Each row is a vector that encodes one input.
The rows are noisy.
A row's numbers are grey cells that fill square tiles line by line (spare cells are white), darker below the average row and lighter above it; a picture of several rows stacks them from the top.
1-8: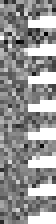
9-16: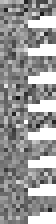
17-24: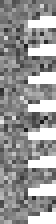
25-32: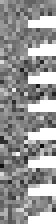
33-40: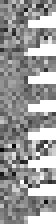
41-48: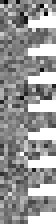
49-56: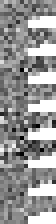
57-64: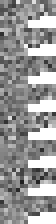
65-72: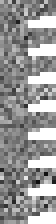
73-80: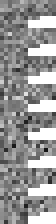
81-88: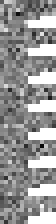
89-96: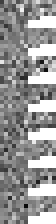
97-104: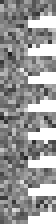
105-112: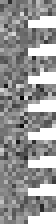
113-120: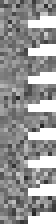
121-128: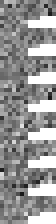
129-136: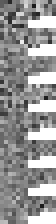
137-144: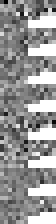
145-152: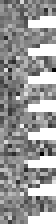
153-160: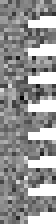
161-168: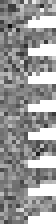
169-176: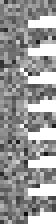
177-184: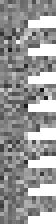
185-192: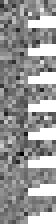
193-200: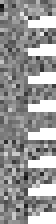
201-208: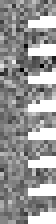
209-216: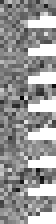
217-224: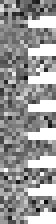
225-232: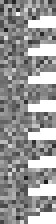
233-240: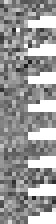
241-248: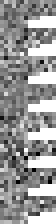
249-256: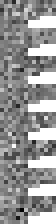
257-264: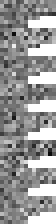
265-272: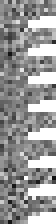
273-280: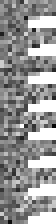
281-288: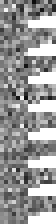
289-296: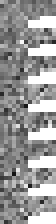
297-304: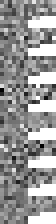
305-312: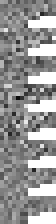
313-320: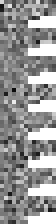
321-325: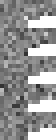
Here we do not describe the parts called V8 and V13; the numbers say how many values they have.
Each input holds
a value of V8, together with either a point on a 15-point circle, or a true/false value and a value of V13.
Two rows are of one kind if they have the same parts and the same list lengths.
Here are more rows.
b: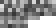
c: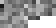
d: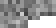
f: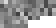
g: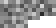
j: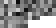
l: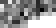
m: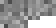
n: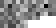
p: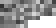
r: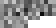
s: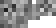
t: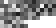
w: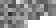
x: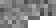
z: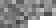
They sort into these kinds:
b, g, j, l, n, p, s, t, w, z
c, d, f, m, r, x

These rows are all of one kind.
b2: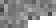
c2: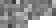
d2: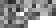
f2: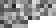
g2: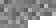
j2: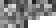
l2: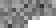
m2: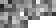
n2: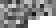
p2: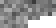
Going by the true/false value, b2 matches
d2 and l2.
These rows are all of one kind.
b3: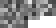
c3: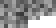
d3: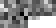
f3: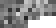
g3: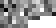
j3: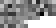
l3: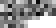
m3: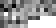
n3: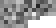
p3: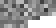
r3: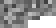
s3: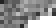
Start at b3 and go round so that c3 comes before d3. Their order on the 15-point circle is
b3, m3, c3, r3, s3, n3, g3, p3, l3, j3, d3, f3.
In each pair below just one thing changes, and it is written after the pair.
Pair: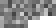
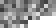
the true/false value
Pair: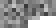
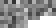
the value of V8
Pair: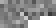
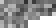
the value of V8
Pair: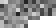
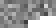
the value of V13
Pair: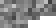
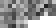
the value of V13
